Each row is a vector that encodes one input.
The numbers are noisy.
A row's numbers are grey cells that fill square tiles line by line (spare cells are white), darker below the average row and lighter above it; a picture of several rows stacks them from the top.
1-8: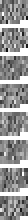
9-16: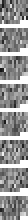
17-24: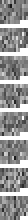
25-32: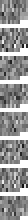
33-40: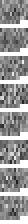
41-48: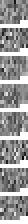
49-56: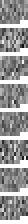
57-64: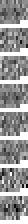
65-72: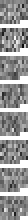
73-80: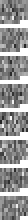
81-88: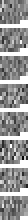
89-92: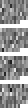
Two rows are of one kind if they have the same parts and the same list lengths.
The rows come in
2 kinds.
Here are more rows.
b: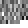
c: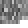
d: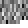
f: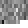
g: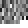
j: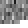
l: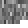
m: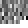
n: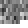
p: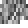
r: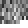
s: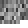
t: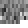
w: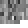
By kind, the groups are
b, d, g, m, r, s
c, f, j, l, n, p, t, w

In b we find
a point on a 6-point line.
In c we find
one of 8 labels and a node of a 7-node tree.
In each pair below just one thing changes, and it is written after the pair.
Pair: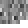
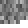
the node of the tree
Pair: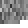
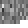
the node of the tree
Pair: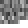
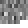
the node of the tree
